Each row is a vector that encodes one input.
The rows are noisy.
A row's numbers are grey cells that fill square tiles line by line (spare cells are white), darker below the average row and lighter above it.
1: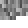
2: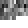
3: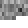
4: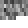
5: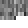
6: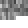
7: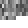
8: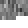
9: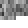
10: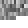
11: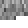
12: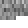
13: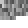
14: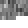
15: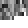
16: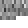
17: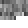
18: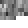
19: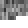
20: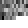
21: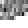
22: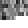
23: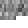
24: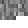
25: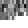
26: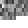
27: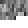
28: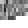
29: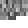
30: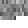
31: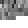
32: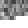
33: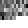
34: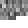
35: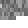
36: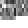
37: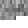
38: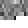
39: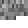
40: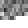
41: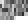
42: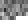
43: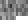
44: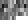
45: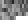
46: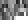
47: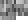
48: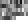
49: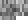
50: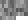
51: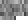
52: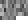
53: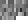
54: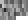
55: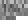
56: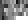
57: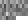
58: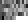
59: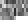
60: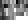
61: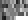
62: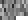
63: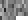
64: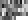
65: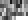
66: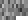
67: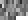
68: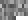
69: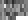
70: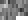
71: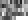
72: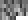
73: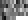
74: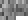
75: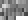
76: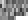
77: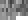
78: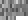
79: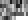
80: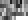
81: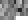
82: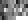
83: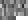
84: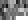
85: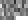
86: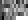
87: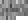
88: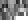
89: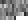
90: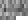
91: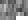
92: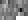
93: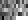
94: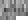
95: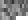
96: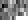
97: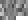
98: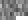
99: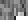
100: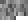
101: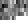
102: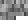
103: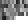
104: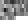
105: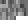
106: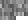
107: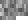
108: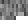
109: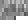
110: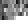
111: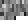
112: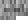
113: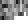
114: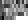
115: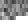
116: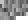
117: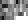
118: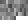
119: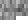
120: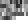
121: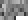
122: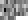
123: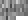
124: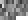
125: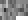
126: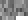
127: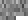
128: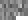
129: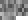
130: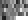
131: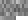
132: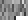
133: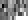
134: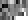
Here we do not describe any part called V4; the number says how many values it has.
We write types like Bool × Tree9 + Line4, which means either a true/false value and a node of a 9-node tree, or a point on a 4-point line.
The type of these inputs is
Line5 + List2(Bool × V4).
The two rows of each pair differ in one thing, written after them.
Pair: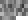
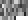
the true/false value in item 1 of the list
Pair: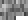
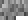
the value of V4 in item 2 of the list
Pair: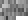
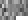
the value of V4 in item 1 of the list
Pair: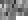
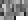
the true/false value in item 1 of the list
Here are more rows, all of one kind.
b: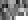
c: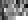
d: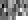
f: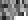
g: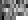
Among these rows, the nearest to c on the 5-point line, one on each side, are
f and g.
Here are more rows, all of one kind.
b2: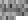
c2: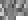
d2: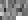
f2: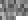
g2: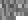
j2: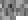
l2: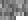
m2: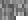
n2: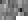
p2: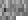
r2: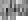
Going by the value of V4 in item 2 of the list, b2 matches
g2, j2, l2 and m2.
